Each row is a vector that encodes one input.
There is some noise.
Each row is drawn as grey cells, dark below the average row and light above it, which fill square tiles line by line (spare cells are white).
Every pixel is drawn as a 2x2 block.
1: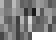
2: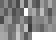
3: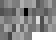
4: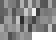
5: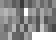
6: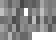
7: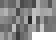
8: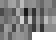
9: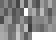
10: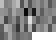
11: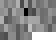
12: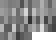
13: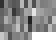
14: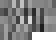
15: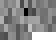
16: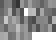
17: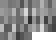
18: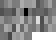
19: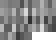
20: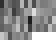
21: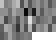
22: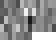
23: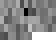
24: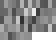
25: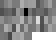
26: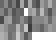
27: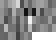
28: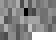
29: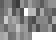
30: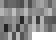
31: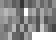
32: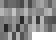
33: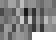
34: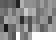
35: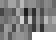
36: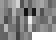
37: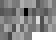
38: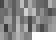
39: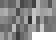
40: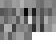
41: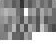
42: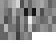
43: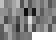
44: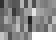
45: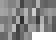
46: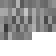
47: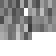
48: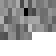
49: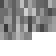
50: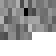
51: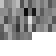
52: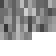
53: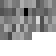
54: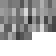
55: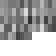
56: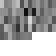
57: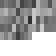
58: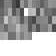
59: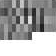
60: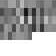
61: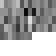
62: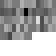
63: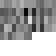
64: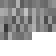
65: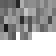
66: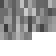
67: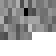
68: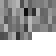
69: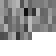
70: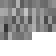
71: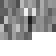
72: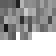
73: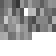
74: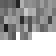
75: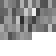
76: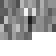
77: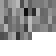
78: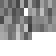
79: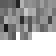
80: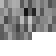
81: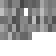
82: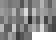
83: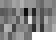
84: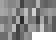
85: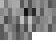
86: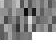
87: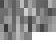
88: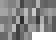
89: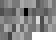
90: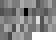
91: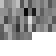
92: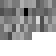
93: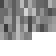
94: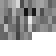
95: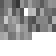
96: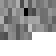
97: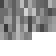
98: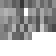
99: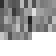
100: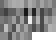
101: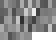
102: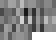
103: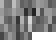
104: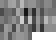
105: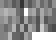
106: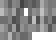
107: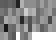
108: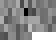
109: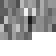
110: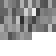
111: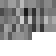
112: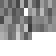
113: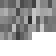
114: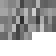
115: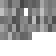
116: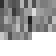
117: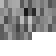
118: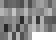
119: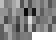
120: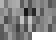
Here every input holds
a true/false value, together with either one of 7 labels, or a point on a 6-point line.
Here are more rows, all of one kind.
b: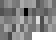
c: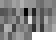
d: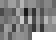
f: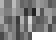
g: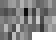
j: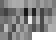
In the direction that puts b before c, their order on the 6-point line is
b, g, j, c, d, f.
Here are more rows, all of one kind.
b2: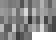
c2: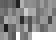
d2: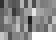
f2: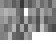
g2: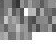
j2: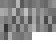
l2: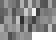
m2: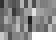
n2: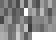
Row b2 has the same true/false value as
f2 and j2.
